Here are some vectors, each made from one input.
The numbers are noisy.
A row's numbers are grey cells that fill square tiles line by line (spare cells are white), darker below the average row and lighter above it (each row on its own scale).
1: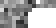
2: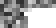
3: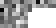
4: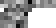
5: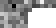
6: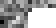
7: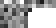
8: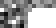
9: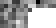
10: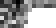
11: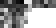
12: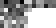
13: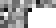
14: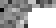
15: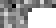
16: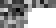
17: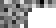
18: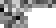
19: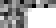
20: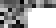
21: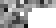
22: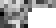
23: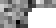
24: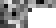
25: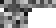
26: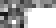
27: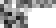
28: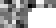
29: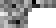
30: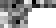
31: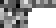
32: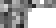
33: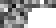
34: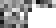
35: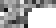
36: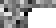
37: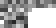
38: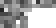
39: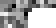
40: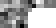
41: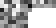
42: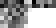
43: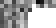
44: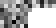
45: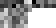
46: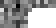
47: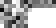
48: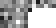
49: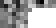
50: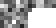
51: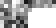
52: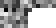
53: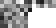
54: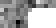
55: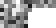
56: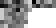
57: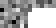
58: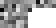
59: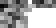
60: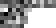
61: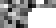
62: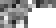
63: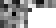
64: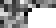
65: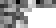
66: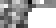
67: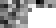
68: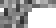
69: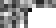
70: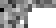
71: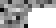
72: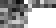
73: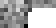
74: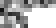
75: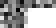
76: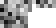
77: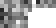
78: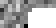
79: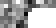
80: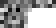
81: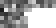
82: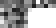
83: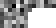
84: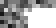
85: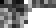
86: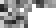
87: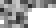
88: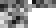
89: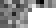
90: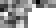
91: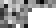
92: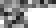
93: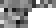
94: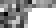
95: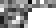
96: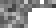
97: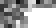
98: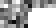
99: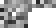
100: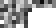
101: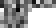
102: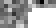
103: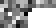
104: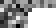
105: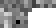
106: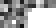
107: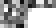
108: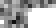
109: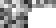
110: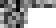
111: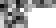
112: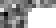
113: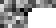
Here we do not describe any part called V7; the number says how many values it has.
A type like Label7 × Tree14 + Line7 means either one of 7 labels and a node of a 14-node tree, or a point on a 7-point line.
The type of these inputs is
Bool × (Line6 + V7).
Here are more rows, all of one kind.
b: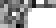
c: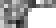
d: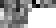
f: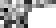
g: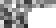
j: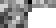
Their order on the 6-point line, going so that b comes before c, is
j, f, g, b, c, d.
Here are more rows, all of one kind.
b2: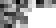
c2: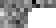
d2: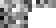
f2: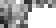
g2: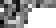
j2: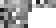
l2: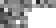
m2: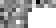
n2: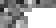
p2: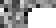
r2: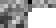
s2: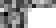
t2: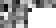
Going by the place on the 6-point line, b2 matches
d2, g2 and p2.
